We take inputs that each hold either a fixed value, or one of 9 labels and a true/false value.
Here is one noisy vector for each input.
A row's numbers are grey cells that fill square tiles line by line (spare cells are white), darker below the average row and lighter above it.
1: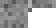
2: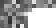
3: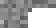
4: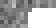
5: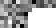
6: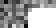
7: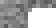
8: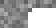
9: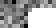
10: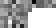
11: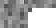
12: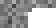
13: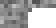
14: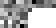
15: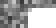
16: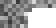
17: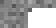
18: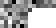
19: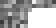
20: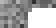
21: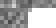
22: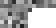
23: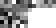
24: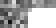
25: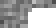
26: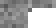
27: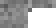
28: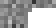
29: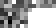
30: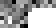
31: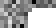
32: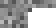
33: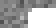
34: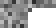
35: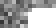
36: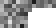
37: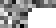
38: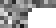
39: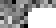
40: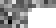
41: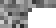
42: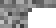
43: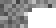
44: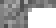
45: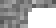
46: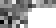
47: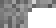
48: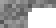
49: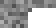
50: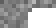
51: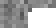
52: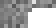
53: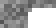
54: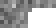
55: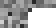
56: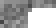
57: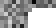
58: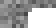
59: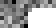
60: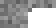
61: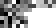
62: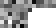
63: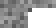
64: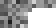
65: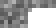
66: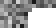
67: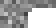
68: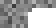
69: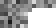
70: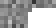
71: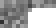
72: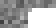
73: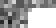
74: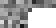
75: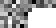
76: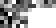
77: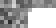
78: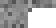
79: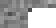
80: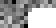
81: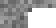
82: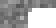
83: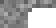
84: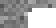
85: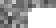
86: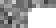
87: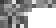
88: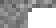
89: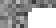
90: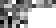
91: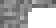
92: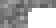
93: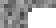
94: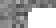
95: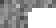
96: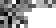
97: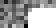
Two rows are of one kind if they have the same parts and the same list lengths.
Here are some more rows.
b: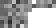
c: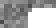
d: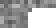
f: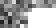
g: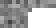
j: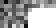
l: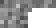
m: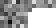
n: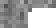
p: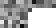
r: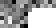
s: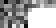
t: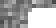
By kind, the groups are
b, c, d, f, g, l, m, n, p, t
j, r, s

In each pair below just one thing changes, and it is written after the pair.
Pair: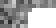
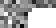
the label
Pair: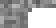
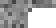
the label
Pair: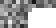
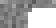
the label
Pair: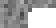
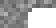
the label
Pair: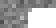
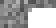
the label
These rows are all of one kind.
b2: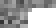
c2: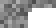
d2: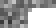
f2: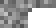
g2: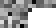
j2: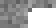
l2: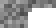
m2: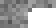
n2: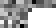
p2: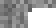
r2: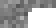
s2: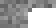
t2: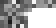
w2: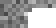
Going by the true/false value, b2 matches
c2, d2, l2 and r2.
